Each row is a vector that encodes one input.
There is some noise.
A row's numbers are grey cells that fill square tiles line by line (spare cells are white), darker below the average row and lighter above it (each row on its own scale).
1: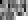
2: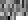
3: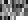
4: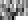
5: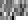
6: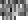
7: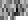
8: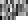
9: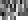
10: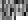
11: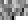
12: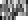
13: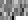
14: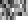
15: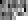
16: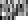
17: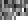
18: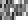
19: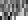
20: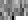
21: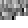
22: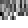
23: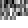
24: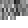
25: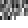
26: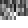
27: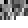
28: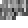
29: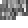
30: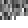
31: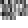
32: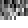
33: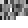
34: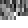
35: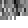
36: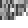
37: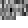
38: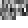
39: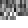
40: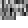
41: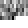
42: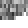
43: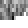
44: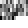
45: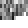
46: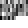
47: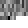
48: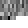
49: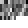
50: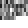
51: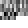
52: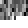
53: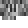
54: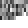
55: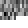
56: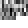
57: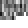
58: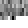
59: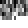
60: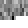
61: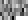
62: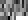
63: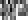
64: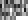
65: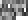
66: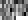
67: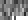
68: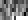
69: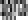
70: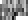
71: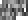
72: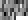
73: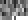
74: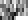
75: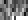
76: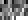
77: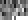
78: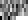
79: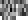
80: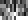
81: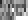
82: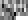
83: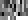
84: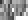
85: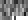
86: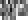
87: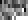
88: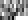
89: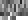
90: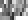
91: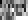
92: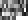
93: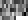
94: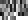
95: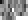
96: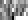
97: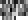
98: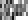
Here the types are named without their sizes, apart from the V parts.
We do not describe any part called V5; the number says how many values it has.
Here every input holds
a list of items, each a true/false value and a value of V5.
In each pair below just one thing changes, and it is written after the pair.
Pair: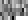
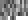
the value of V5 in item 1 of the list
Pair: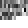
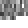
the true/false value in item 1 of the list
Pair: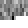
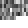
the value of V5 in item 1 of the list
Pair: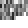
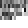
the true/false value in item 1 of the list
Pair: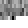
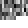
the value of V5 in item 2 of the list
